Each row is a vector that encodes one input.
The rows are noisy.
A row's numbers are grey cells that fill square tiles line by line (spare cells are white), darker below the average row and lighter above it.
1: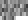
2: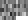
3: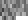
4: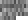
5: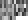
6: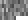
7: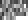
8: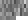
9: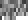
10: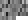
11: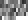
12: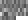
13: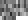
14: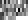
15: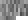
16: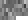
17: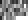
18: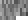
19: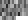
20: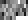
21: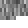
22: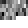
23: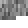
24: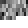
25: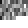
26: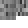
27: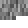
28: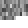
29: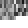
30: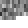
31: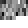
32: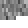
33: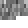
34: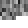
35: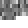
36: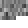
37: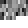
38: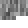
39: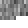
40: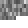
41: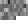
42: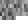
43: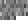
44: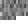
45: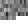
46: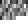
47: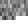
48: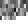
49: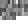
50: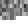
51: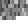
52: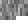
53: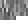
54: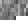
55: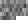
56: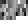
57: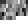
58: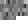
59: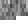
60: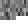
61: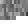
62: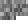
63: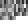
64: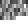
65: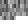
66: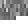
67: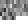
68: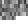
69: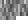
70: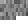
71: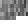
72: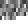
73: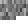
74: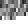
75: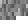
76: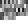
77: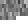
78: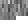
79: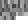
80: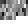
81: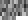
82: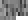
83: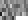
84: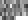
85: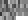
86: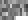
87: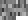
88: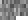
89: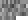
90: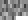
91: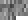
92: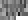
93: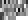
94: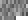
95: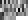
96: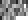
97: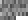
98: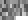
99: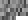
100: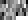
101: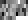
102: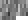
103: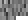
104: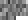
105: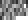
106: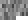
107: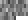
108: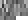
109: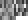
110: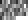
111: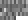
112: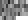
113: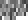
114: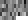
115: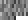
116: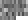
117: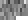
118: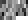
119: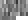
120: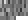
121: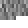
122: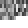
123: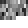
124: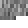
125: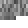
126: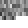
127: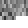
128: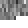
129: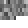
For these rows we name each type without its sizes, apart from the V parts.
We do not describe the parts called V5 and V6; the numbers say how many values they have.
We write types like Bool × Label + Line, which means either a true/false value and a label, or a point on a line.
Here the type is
Bool × Line × V6 + V5.
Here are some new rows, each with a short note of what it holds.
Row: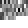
a value of V5
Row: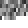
a value of V5
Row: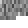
a point on a line, a true/false value and a value of V6
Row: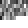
a value of V5
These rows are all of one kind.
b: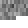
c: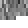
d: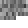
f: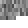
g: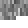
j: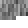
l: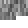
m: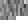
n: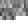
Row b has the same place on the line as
c and f.
